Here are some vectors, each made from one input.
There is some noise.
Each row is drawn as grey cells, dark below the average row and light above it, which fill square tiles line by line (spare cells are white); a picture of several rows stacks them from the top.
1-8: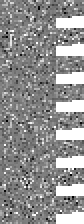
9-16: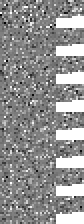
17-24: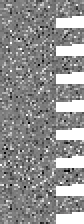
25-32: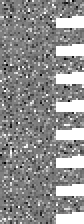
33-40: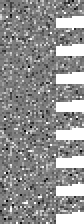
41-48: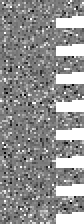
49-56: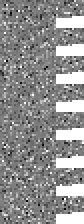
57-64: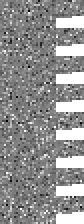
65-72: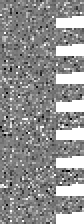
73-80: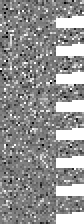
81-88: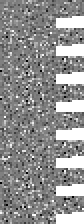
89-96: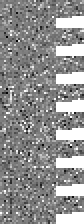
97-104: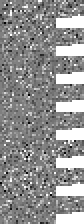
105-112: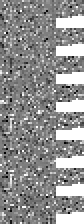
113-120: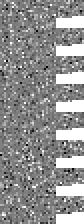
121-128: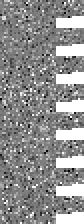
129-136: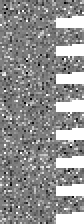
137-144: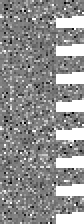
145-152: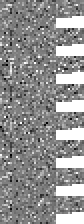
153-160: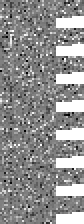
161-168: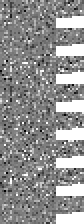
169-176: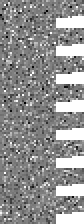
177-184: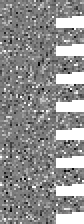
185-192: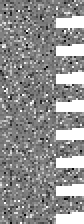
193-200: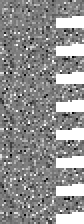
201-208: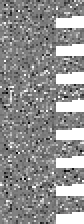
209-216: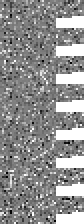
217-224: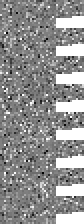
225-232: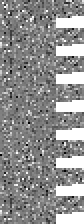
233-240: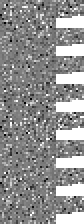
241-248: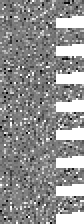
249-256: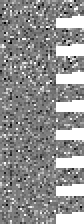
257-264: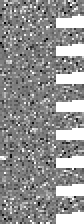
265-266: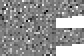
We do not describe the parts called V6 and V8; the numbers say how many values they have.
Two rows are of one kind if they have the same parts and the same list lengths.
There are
2 kinds of row.
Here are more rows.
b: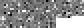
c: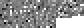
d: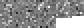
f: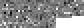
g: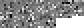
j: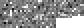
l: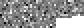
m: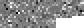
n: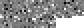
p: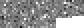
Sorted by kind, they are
b, c, g, j, l, m, n
d, f, p

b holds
a point on a 12-point line and a value of V6.
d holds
a true/false value, a value of V6 and a value of V8.
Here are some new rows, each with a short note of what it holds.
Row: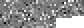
a point on a 12-point line and a value of V6
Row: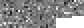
a true/false value, a value of V6 and a value of V8
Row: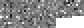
a true/false value, a value of V6 and a value of V8
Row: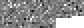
a point on a 12-point line and a value of V6
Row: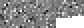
a true/false value, a value of V6 and a value of V8
